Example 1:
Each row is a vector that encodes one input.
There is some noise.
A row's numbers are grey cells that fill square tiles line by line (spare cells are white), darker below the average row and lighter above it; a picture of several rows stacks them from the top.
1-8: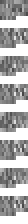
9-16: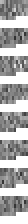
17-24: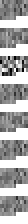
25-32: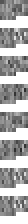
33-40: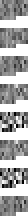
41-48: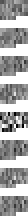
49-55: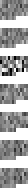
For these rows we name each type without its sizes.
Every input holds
either a fixed value, or three true/false values.
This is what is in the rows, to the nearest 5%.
About 10% of them hold a fixed value. The rest hold three true/false values.
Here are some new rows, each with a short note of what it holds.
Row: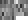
three true/false values
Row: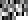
a fixed value
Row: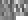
three true/false values
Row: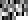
a fixed value
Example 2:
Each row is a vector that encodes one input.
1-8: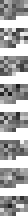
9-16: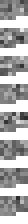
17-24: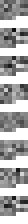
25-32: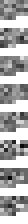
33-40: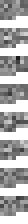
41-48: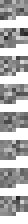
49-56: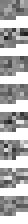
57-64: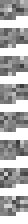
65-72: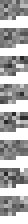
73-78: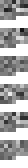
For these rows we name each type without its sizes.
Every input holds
a point on a line.
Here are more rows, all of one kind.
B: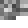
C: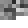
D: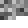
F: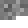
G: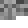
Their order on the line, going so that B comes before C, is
D, B, G, F, C.
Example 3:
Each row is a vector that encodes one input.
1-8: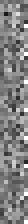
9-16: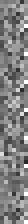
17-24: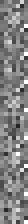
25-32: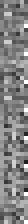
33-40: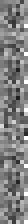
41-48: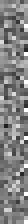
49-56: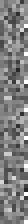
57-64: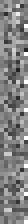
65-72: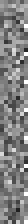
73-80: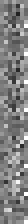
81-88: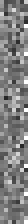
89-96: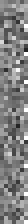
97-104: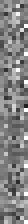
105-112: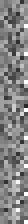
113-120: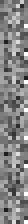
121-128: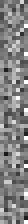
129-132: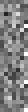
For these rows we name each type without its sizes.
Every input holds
a point on a line.
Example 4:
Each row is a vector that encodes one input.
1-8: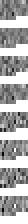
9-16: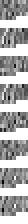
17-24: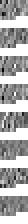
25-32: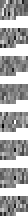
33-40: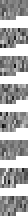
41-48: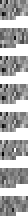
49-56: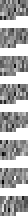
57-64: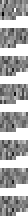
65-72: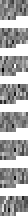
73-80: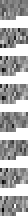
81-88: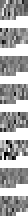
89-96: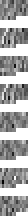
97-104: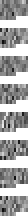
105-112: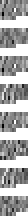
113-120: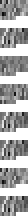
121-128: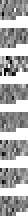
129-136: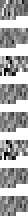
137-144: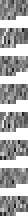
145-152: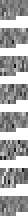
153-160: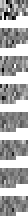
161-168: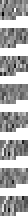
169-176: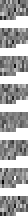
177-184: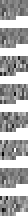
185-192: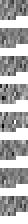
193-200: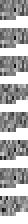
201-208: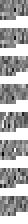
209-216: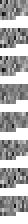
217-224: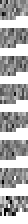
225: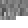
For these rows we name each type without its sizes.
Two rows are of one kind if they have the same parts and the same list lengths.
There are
2 kinds of row.
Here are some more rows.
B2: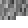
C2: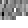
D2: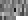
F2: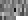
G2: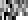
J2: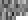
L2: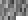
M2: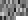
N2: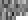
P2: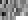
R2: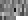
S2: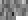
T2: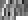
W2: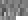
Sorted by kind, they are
B2, C2, D2, F2, J2, L2, M2, N2, P2, R2, S2, T2, W2
G2

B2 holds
a node of a tree.
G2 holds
a fixed value.
